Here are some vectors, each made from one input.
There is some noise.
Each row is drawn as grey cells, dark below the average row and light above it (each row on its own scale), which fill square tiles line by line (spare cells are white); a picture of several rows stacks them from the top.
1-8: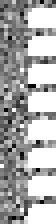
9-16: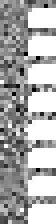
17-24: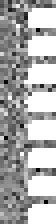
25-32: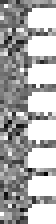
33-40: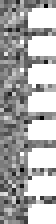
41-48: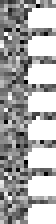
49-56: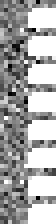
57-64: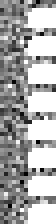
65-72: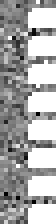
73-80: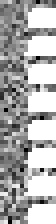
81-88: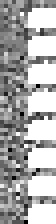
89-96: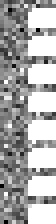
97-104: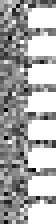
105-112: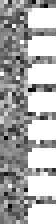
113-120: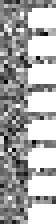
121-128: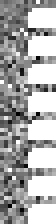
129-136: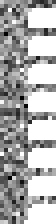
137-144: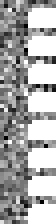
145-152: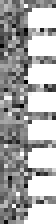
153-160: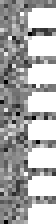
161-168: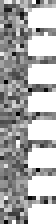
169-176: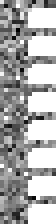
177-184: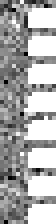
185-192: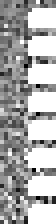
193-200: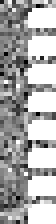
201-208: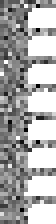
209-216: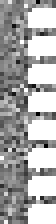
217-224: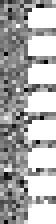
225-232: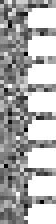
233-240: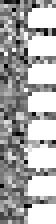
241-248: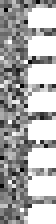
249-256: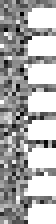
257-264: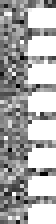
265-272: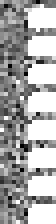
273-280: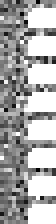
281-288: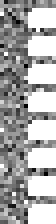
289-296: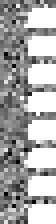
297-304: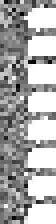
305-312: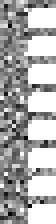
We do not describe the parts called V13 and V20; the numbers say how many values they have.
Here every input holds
a value of V13, together with either a point on a 9-point circle and a true/false value, or a value of V20.
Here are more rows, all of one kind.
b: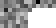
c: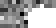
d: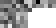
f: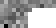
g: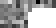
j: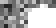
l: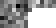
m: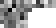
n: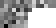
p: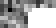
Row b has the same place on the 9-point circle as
f, g, l and n.
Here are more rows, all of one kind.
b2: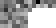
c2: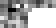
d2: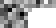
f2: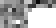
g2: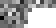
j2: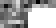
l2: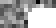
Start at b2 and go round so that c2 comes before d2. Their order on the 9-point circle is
b2, j2, g2, f2, c2, d2, l2.
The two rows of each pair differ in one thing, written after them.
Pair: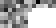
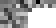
the place on the 9-point circle
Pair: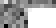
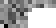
the true/false value
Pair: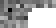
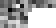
the place on the 9-point circle
